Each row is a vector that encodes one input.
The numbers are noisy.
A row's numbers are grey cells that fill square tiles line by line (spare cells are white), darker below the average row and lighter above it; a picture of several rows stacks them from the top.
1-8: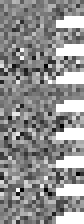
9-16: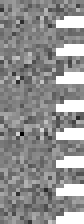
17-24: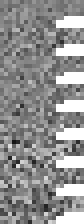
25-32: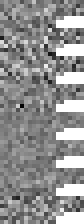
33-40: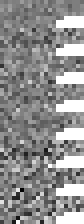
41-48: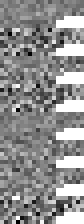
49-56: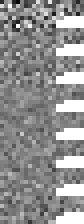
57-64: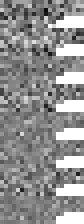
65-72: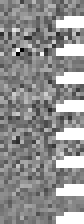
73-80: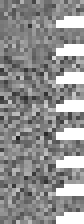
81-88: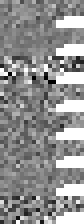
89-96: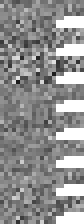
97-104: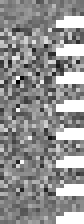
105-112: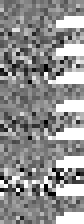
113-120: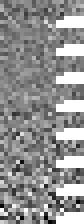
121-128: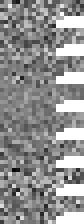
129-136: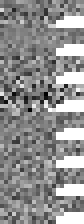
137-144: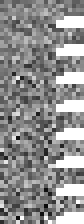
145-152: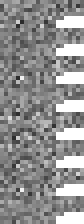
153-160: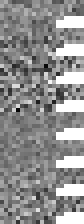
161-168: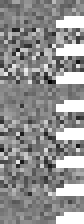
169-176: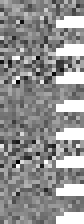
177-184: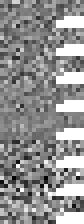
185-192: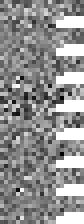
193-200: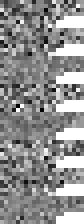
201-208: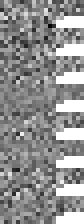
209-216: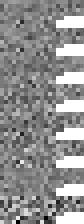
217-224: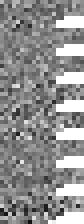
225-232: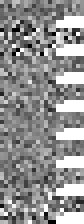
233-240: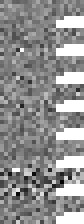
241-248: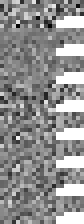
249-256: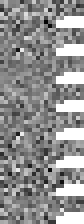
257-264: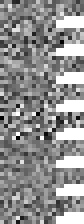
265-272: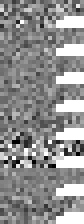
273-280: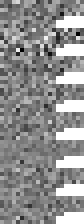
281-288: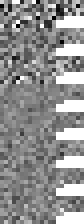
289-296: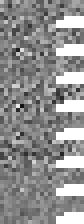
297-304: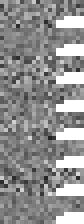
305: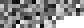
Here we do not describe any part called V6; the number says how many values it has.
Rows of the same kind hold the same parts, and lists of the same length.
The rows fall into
2 kinds.
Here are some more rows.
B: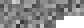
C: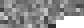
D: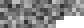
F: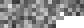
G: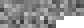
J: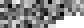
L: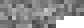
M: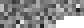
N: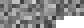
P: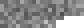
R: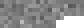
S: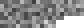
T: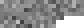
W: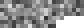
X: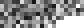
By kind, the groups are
B, C, F, G, P, S, T, W, X
D, J, L, M, N, R

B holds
a point on a 17-point line and four true/false values.
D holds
four true/false values and a value of V6.
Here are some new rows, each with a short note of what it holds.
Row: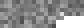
a point on a 17-point line and four true/false values
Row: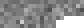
four true/false values and a value of V6
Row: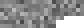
a point on a 17-point line and four true/false values
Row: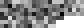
a point on a 17-point line and four true/false values
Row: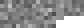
a point on a 17-point line and four true/false values
